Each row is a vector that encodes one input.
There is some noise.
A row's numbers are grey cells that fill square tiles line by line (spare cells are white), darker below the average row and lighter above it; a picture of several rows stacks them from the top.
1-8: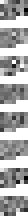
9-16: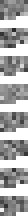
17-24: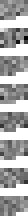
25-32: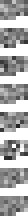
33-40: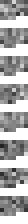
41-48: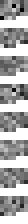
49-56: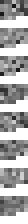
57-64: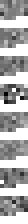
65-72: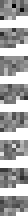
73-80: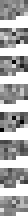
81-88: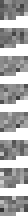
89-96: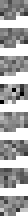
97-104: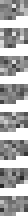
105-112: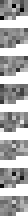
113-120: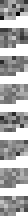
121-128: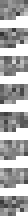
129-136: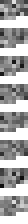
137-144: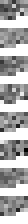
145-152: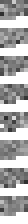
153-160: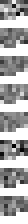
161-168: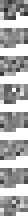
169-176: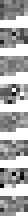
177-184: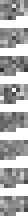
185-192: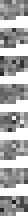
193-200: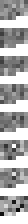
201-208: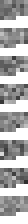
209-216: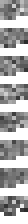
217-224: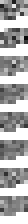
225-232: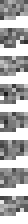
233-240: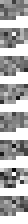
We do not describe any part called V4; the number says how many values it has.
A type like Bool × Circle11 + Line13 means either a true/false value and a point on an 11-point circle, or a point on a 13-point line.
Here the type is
List2(Bool × V4).
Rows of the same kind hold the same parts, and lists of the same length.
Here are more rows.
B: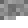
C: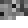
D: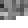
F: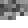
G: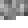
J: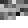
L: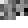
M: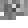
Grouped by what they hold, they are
B, D, F, M
C, G, J
L

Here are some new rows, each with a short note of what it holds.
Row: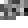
the empty list
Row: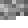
a list of one item
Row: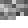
a list of one item
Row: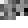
the empty list
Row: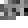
the empty list
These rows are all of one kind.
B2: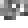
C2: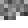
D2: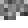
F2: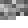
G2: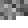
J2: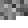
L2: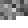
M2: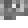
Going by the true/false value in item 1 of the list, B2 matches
F2 and M2.
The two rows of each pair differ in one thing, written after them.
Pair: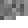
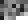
the true/false value in item 2 of the list
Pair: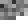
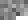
the true/false value in item 1 of the list
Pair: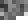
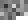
the true/false value in item 1 of the list
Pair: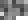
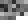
the true/false value in item 2 of the list
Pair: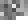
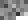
the true/false value in item 2 of the list
